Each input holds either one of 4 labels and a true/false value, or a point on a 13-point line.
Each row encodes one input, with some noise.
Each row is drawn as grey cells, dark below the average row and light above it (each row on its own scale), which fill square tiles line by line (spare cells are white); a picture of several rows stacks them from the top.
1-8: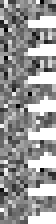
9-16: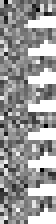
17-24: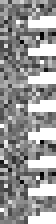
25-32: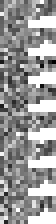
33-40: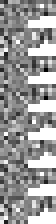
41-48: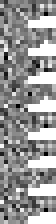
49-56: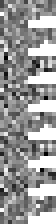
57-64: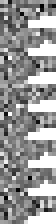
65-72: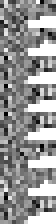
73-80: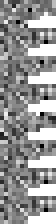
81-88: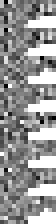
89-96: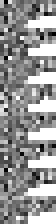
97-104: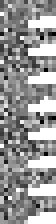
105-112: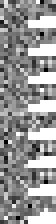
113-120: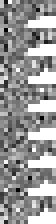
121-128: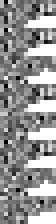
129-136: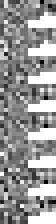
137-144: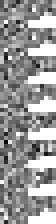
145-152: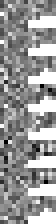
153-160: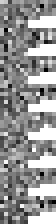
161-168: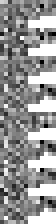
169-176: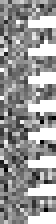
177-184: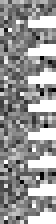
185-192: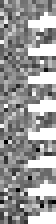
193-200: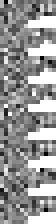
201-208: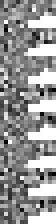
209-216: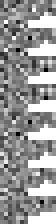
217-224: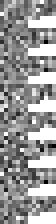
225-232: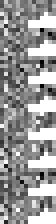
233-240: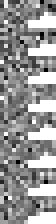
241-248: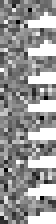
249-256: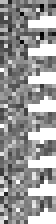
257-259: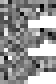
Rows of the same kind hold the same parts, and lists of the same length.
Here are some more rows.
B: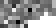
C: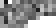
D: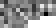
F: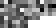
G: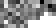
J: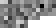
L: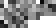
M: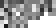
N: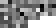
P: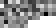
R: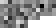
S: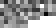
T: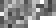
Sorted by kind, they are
B, F, G, J, L, M, N, R, T
C, D, P, S

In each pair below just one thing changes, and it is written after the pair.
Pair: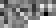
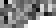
the true/false value
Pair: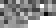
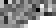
the true/false value
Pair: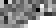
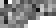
the label
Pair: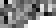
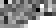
the label
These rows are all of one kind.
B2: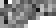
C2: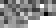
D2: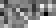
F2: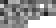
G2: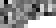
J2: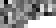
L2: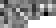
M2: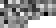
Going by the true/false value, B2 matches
G2 and J2.
